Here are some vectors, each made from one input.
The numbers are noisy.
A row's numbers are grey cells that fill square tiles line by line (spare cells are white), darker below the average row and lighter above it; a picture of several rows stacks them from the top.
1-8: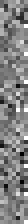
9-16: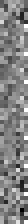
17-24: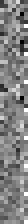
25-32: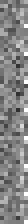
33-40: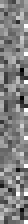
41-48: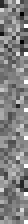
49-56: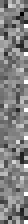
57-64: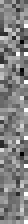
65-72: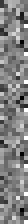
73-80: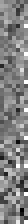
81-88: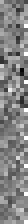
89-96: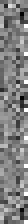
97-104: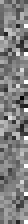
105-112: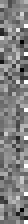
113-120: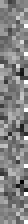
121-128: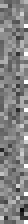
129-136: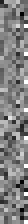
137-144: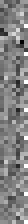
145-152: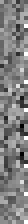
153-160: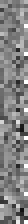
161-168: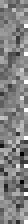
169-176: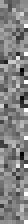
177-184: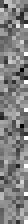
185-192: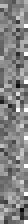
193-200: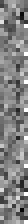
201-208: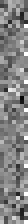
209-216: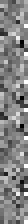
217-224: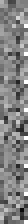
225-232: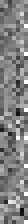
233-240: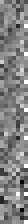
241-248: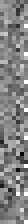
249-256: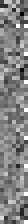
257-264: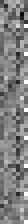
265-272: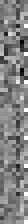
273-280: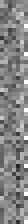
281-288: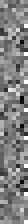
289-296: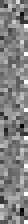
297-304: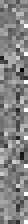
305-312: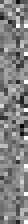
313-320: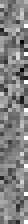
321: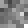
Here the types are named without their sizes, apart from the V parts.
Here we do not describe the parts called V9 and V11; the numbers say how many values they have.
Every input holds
either a point on a circle and a value of V11, or a list of items, each a true/false value and a value of V9.
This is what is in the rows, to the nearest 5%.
About 30% of them hold a point on a circle and a value of V11. The rest are lists of items, each a true/false value and a value of V9.
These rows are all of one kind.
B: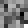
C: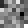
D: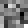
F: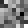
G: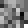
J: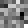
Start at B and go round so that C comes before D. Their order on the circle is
B, G, F, C, J, D.
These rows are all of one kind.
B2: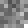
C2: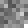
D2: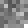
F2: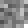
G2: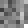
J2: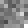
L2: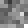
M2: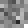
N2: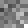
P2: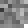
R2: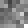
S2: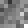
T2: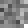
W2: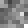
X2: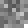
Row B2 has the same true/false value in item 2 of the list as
G2, M2, S2 and T2.
